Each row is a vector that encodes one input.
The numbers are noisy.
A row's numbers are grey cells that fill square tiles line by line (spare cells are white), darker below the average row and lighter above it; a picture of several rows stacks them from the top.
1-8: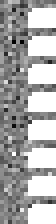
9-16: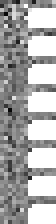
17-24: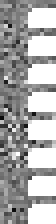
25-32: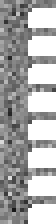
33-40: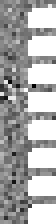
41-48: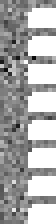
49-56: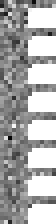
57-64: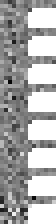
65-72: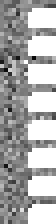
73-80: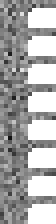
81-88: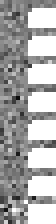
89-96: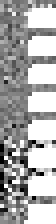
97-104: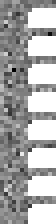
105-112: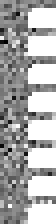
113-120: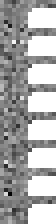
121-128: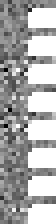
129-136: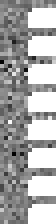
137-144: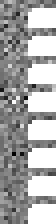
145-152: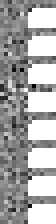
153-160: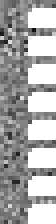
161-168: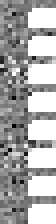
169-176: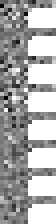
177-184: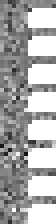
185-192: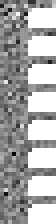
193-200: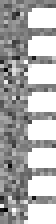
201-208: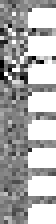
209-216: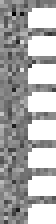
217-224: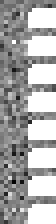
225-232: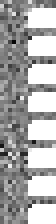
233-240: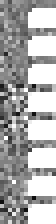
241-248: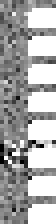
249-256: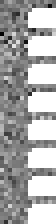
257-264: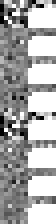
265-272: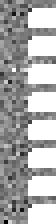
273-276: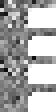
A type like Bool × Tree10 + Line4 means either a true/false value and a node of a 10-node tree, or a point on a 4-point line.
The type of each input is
(Bool × Bool × Bool × Bool × Bool × Circle8 + Unit) × Circle8 × Circle8 + Unit.
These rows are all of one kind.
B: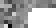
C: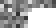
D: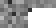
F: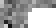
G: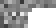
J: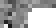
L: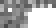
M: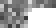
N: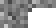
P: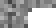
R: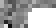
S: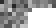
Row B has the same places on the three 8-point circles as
F, J and R.
